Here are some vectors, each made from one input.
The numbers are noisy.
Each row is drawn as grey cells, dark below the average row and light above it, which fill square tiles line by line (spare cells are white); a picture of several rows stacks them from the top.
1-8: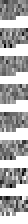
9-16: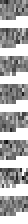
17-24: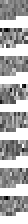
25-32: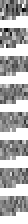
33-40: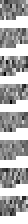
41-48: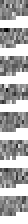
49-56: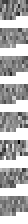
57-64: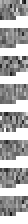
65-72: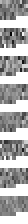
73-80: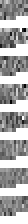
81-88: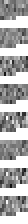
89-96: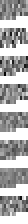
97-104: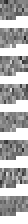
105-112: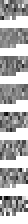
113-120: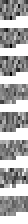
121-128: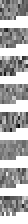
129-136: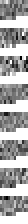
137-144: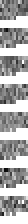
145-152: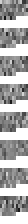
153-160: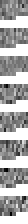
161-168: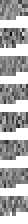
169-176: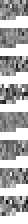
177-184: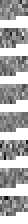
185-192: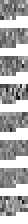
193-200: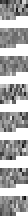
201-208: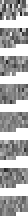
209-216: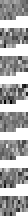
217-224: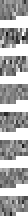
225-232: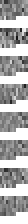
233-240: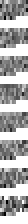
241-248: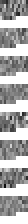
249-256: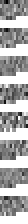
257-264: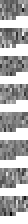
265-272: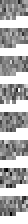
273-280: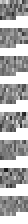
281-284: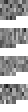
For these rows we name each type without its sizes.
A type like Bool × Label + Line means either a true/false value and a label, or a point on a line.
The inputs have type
List(Line) + Tree × Tree.
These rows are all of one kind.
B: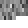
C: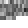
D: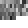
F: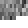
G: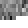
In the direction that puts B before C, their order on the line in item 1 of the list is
D, F, G, B, C.
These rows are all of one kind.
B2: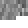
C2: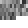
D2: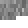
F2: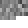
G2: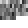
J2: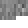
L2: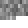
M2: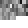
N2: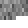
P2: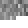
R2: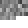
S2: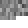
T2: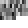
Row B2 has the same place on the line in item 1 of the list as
D2 and N2.
